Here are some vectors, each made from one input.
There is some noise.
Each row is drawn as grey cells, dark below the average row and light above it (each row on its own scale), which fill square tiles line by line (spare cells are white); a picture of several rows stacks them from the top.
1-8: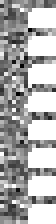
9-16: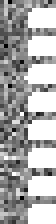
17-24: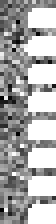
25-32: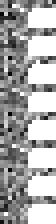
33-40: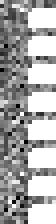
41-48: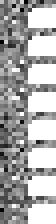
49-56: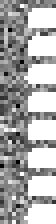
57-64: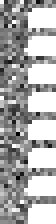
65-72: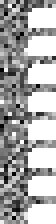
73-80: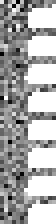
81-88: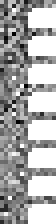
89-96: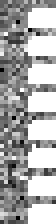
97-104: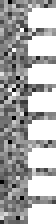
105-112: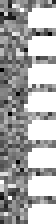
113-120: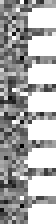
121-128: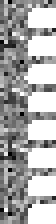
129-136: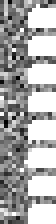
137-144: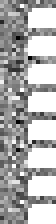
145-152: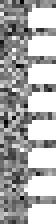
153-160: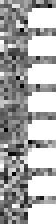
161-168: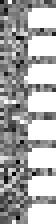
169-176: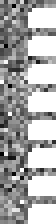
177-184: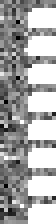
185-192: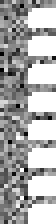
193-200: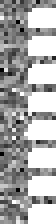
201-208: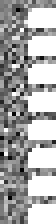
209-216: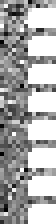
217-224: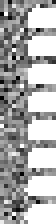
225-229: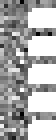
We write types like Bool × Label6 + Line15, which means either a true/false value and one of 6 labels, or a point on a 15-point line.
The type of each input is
Line10 + Line11 + Line19.
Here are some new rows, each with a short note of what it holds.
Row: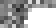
a point on a 10-point line
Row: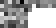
a point on a 19-point line
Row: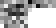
a point on a 10-point line
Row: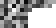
a point on a 19-point line
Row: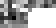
a point on an 11-point line
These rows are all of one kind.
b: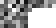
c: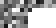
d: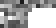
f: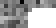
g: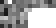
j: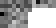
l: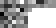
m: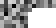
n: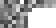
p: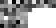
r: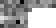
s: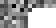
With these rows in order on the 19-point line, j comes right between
g and l.
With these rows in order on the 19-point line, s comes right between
b and c.
